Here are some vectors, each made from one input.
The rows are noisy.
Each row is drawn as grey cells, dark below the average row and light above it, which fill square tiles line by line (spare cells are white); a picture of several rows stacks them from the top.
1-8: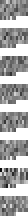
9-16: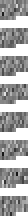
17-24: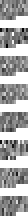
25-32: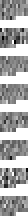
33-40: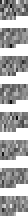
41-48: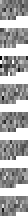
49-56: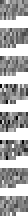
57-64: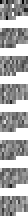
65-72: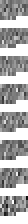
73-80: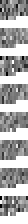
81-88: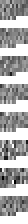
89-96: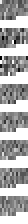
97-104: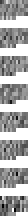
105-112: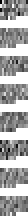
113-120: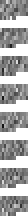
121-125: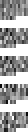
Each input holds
either one of 7 labels, or four true/false values.
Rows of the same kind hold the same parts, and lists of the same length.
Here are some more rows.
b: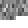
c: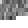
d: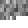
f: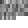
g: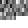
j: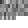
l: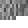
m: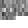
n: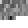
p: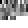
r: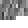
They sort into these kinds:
b, c, d, f, j, l, m, n, r
g, p

